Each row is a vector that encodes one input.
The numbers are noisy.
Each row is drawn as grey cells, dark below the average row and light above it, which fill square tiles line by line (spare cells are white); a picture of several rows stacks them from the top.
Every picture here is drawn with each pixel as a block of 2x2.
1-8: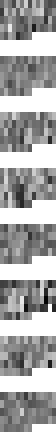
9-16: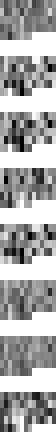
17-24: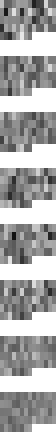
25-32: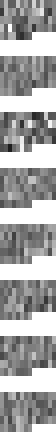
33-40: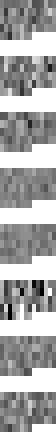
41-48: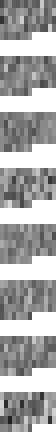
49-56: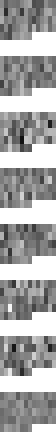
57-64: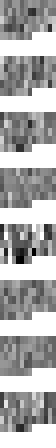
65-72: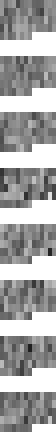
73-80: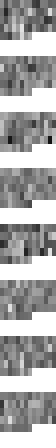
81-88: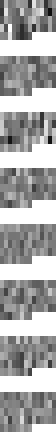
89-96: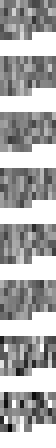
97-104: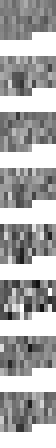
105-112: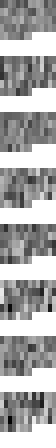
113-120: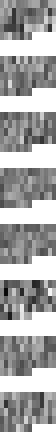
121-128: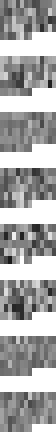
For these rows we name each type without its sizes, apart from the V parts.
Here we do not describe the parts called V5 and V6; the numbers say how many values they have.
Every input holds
a true/false value and a value of V5, together with either a point on a line, or a value of V6.
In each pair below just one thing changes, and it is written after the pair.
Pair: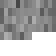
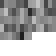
the value of V6
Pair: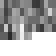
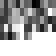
the true/false value
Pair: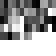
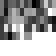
the value of V6
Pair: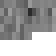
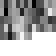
the value of V5
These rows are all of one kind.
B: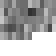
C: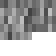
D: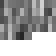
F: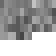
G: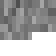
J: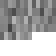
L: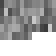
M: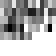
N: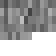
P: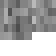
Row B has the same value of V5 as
D, G and N.
